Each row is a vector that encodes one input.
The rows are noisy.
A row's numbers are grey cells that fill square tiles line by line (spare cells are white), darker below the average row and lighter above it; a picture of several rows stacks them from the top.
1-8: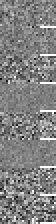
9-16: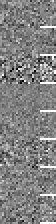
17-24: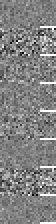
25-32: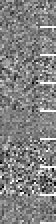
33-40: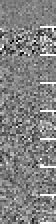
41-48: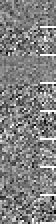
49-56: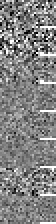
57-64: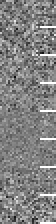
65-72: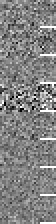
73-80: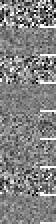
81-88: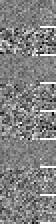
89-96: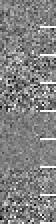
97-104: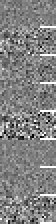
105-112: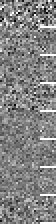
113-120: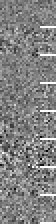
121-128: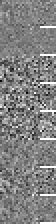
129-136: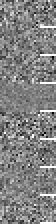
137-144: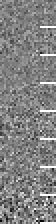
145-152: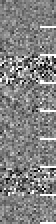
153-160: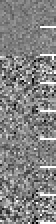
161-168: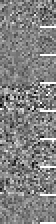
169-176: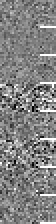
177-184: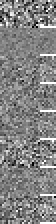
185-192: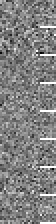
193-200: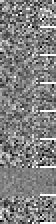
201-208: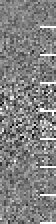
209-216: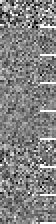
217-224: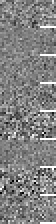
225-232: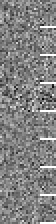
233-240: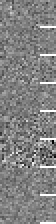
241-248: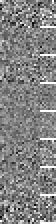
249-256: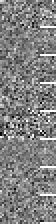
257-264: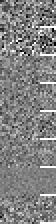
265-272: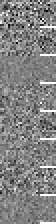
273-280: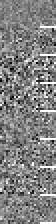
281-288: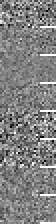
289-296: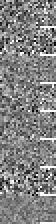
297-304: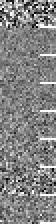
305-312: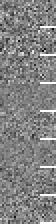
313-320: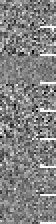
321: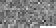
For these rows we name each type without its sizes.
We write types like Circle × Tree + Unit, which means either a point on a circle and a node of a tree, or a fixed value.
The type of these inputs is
Circle × Circle × (Circle + Tree) × Label.
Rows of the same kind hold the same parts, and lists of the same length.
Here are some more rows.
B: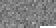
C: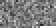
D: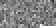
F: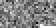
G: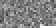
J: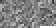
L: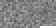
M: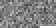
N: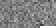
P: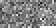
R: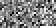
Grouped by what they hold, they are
B, C, J, L, M, N
D, F, G, P, R

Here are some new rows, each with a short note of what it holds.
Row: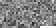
a point on each of two circles, a label and a node of a tree
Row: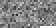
a point on each of three circles and a label
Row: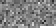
a point on each of three circles and a label
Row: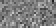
a point on each of three circles and a label
